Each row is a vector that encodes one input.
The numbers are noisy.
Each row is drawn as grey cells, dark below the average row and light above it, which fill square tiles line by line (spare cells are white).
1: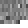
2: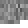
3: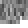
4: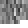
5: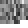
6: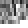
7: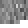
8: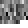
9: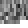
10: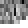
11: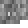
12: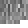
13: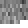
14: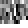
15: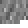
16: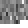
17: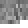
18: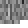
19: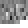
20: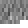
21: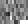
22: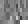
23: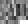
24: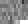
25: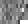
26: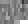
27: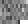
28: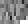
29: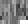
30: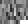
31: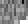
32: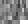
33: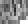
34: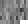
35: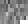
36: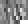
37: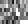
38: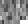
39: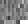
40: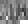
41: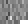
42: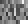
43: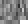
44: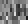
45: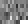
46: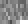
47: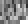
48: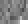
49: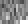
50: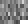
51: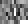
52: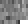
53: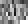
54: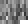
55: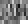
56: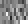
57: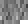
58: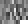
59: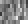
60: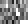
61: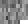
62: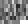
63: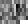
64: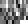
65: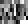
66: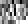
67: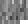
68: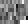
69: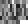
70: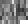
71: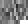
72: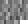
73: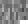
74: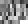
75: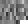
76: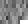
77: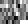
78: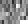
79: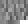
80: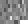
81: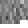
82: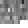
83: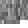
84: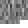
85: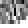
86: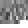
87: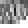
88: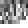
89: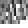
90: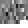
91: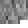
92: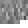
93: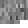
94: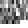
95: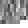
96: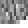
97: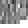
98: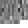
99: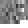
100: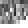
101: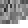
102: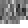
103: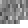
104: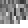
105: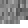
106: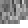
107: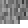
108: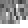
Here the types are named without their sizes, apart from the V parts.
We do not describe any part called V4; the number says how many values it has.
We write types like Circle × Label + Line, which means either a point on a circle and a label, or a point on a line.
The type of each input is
Bool × Circle × Line × Line × V4 × V4 + Unit.
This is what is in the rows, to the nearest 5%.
About 95% of them hold a point on a circle, a point on each of two lines, a true/false value and two values of V4. The rest hold a fixed value.
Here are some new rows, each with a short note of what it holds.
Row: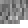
a point on a circle, a point on each of two lines, a true/false value and two values of V4
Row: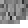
a point on a circle, a point on each of two lines, a true/false value and two values of V4
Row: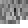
a point on a circle, a point on each of two lines, a true/false value and two values of V4
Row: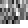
a fixed value
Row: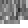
a point on a circle, a point on each of two lines, a true/false value and two values of V4
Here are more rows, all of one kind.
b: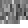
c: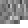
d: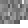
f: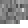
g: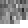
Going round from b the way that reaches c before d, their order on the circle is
b, f, g, c, d.
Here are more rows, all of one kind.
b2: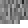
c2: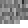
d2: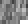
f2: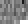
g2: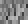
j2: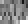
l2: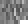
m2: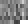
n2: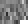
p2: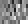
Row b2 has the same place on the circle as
f2 and g2.
